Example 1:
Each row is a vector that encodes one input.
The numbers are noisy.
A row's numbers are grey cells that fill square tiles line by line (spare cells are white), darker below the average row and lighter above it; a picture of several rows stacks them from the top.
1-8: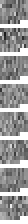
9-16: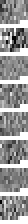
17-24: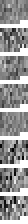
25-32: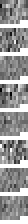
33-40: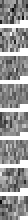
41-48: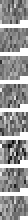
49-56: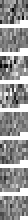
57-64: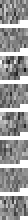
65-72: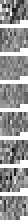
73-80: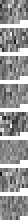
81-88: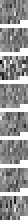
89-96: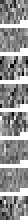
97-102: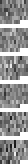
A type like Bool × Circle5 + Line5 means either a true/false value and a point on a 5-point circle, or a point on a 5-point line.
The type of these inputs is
List2(Line5).
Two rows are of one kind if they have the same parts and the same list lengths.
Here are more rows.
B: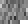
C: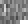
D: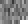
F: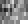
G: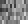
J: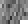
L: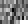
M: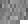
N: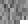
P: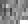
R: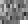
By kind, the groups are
B, C, J, R
D, F, G, M, N, P
L

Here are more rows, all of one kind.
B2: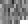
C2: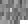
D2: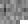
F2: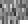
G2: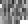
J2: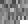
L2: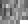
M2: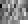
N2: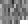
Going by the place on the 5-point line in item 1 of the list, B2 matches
F2, G2 and N2.
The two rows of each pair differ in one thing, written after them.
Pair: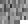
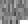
the place on the 5-point line in item 1 of the list
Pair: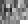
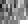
the place on the 5-point line in item 1 of the list
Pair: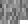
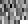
the place on the 5-point line in item 1 of the list
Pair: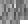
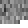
the place on the 5-point line in item 2 of the list
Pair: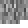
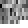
the place on the 5-point line in item 2 of the list
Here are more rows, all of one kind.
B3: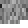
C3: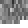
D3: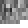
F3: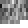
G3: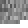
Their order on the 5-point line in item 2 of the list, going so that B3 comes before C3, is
F3, B3, G3, D3, C3.
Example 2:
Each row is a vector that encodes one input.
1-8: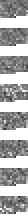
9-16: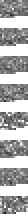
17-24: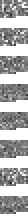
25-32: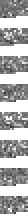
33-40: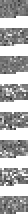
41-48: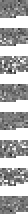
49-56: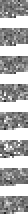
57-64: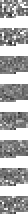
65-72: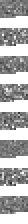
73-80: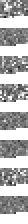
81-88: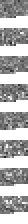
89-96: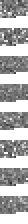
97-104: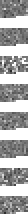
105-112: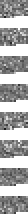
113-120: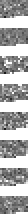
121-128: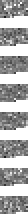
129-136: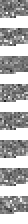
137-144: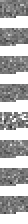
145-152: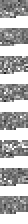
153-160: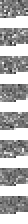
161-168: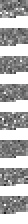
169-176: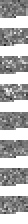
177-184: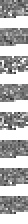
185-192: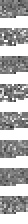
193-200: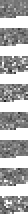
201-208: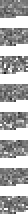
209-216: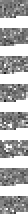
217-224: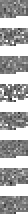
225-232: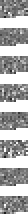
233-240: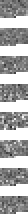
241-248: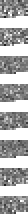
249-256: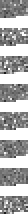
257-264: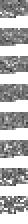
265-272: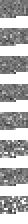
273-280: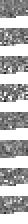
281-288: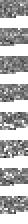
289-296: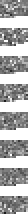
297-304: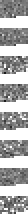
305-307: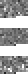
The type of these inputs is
Bool × Bool × Bool × Tree19.
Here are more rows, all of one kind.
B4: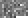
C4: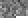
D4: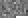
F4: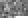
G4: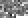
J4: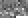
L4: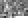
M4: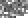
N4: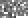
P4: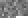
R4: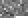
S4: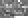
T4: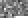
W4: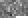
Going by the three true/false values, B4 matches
F4, P4, T4 and W4.
